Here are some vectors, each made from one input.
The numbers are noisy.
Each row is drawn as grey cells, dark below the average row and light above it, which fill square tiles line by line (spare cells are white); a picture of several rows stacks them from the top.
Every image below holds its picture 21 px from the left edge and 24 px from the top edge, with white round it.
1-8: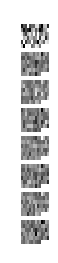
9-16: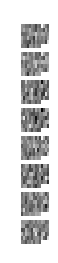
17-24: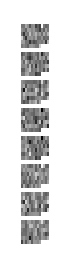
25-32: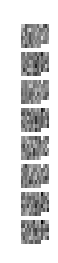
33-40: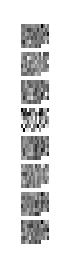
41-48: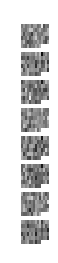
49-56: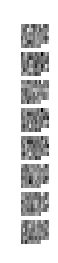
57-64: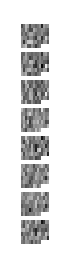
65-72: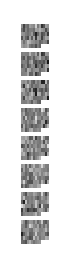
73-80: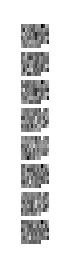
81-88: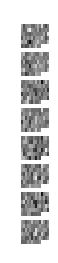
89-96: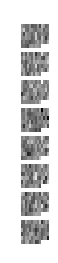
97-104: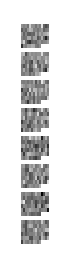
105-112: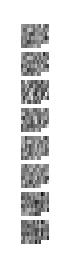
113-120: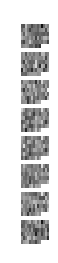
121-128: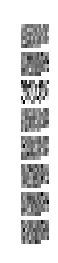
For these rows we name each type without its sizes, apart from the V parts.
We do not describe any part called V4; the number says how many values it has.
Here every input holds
a list of items, each a true/false value and a value of V4.
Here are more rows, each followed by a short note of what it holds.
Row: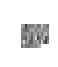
a list of two items
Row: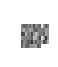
a list of two items
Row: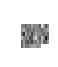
a list of two items
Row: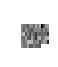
a list of one item
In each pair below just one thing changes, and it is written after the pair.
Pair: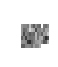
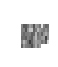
the true/false value in item 1 of the list
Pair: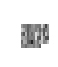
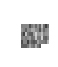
the true/false value in item 1 of the list
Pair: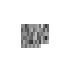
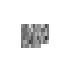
the value of V4 in item 2 of the list
